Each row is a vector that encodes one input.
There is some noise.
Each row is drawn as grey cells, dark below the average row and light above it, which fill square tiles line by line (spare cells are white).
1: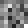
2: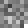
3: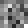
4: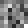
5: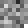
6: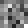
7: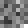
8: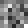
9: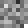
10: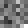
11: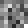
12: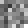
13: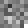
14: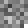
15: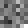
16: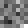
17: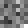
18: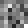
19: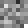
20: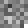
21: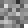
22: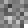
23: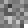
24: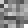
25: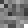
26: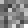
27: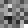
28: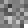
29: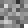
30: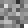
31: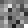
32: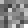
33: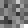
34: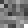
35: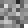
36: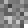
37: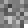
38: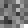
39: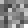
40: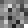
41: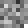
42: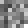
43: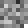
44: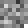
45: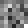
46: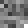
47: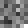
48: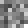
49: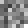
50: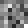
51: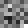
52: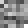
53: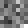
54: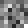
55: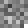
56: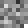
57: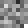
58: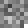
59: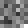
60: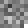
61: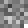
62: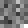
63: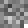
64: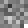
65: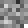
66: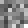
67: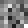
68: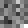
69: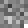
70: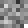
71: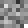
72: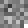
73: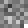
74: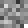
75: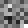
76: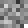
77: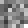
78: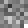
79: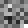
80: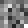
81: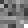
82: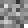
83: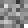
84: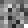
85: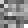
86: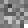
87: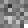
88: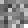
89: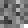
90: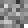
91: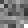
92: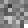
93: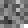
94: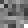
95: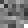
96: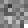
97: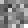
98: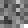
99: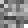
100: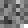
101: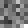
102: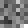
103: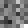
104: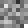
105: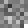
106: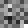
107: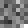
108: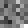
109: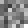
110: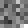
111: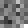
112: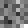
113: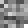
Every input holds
three true/false values.
